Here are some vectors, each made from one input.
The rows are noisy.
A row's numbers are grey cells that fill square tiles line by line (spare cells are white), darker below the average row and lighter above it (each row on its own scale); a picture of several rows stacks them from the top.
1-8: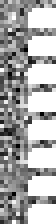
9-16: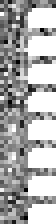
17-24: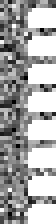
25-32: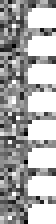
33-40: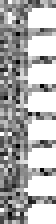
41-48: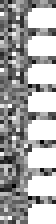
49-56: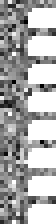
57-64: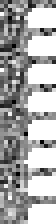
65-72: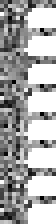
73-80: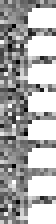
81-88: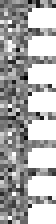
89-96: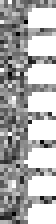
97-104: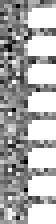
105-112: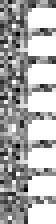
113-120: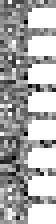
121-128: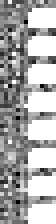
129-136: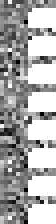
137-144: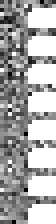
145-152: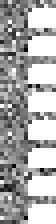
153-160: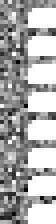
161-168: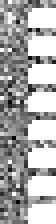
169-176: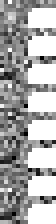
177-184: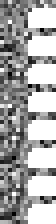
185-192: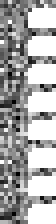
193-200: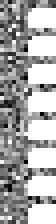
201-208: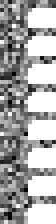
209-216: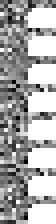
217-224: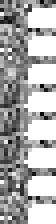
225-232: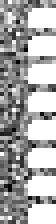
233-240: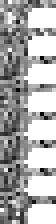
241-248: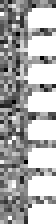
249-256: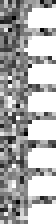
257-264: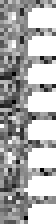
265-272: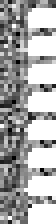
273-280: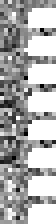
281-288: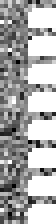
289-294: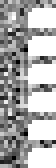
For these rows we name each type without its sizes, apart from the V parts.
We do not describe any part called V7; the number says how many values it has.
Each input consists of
either a point on a line, or a true/false value and a value of V7.
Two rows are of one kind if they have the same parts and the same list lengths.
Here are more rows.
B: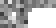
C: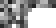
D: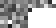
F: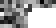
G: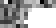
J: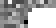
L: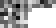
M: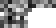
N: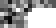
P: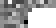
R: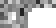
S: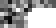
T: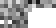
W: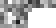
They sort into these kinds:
B, D, J, P, R, T, W
C, F, G, L, M, N, S

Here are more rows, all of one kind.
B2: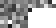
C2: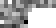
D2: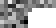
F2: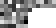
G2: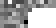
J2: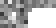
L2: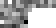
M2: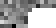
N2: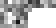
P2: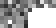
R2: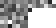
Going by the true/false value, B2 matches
N2, P2 and R2.
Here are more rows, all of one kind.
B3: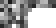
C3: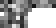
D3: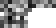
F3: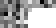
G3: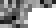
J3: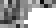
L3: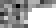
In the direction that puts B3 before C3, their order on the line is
B3, C3, D3, G3, J3, F3, L3.
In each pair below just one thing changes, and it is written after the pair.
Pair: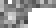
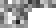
the true/false value
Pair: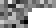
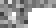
the value of V7
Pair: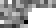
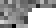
the value of V7
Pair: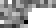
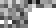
the true/false value
